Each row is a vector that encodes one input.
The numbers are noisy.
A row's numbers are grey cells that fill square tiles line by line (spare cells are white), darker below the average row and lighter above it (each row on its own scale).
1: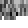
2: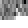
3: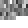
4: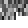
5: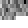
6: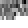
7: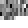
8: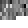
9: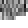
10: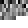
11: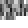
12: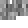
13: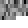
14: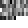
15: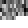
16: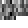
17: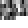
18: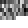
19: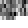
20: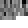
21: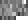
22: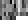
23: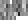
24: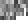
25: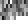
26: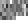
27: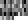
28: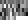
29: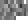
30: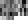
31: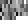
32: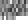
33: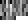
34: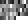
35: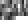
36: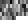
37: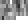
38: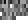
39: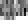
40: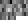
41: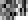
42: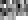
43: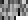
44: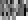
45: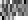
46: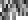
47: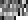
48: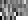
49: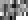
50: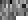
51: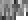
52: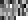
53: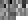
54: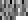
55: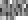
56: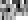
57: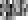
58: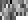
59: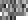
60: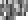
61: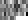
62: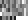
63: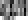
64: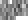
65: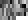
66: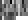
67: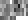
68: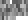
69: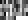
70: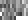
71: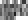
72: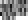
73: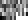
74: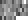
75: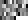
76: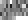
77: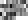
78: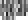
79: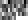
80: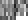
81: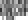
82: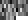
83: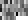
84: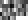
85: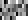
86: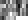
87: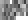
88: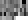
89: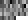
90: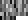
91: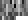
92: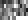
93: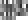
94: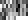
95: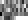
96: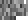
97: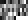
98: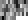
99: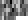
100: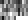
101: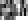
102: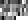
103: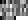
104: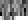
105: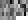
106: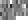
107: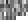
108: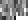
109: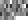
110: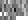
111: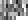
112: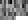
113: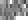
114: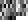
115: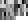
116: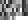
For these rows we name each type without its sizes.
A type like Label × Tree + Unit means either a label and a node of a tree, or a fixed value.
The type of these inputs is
Bool × Bool × Bool × Bool.
